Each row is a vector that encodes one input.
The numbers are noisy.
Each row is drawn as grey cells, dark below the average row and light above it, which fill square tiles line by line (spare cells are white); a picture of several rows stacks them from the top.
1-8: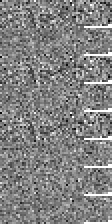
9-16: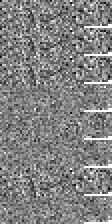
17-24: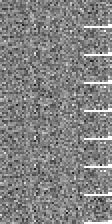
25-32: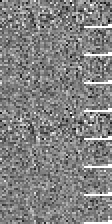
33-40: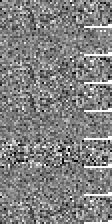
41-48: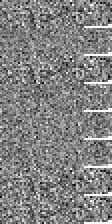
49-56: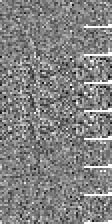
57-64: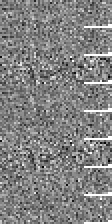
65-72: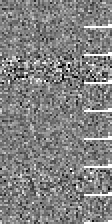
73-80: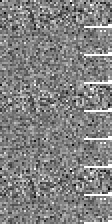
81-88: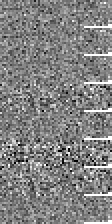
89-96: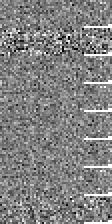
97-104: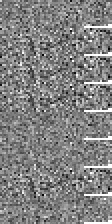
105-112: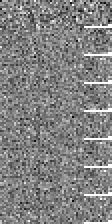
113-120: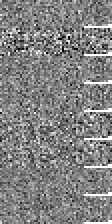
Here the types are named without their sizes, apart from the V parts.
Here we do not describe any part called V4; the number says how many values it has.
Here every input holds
either a label and a value of V4, or a list of points on a line.
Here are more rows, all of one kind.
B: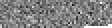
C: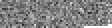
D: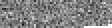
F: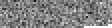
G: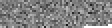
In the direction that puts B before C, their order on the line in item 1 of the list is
B, G, C, D, F.
